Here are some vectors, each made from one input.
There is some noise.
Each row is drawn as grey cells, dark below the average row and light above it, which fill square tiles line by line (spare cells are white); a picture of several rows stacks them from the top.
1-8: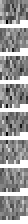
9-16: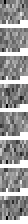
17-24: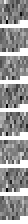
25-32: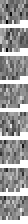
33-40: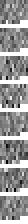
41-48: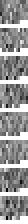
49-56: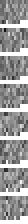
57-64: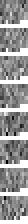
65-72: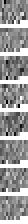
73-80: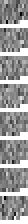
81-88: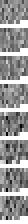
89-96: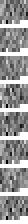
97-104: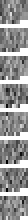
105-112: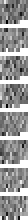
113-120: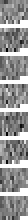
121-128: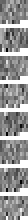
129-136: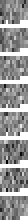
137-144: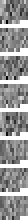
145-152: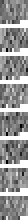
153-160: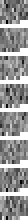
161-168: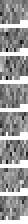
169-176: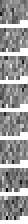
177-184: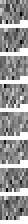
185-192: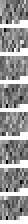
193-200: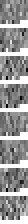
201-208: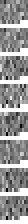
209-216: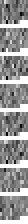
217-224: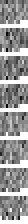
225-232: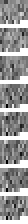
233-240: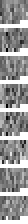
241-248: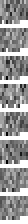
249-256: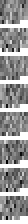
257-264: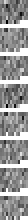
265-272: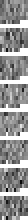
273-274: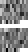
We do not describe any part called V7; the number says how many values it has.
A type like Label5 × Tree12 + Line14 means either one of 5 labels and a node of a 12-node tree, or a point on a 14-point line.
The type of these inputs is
(Bool × Bool × Bool + Tree9) × V7.
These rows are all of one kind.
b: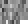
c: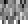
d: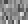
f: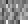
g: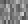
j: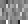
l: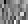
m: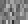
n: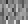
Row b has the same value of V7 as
f and j.
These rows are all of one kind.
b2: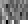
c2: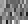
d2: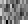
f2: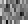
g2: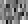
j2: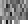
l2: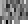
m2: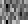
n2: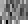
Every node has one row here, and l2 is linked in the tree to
f2, g2 and j2.
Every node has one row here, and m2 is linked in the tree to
b2 and f2.
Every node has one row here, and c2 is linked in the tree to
g2.
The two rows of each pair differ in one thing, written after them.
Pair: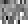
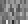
the value of V7
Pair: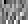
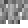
the value of V7
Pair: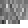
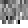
the value of V7
